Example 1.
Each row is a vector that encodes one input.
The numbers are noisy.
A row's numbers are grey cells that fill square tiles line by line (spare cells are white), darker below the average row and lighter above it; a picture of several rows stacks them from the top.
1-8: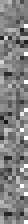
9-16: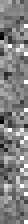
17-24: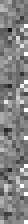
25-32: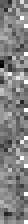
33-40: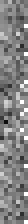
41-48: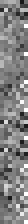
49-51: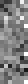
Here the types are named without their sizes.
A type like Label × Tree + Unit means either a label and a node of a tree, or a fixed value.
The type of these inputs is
Bool × (Tree + Unit).
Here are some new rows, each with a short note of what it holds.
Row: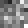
a node of a tree and a true/false value
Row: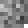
a node of a tree and a true/false value
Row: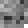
a node of a tree and a true/false value
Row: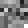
a true/false value
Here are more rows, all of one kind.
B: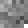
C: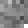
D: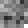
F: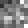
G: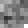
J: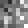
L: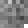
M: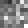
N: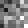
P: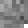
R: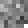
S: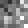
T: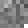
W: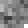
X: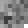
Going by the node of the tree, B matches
C, J, P and S.
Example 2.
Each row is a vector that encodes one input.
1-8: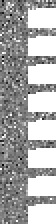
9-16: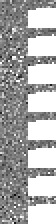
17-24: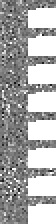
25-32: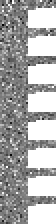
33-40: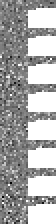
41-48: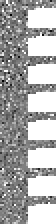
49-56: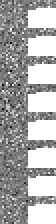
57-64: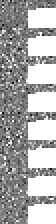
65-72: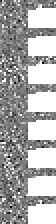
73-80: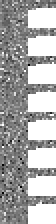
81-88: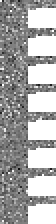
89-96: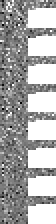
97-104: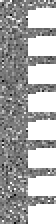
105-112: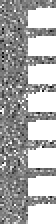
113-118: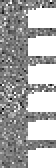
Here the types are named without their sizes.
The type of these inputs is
Bool × Bool × Bool × (Circle + Unit).
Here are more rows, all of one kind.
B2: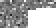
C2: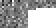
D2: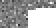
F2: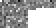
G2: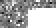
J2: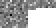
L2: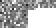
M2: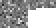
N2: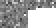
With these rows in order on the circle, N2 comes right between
D2 and L2.
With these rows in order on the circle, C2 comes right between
B2 and M2.
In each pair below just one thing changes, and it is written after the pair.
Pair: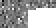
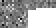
the place on the circle
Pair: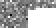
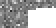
one of the three true/false values
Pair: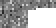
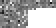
the place on the circle
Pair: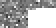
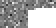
the place on the circle
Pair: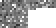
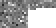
one of the three true/false values
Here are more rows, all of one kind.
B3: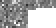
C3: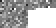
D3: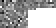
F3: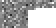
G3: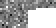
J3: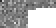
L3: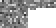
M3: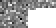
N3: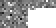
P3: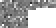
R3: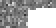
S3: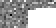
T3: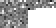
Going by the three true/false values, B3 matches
F3, P3 and T3.
